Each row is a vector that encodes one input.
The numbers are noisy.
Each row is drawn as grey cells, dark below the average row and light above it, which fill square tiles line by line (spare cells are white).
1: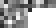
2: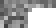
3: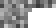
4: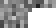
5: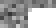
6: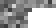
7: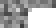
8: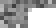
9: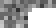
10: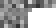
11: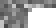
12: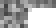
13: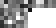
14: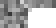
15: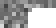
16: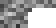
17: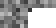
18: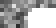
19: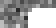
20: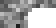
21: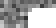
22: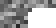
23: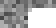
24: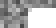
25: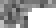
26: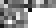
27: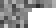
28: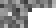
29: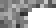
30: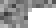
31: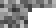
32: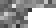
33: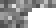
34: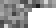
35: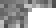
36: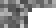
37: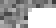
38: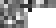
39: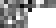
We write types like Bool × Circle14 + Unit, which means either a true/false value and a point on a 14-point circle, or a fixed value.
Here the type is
Bool × Bool × Bool + Unit.
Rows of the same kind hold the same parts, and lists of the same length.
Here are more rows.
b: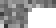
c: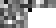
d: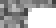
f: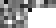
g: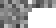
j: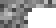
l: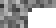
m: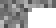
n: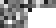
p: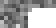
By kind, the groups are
b, d, g, j, l, m, p
c, f, n

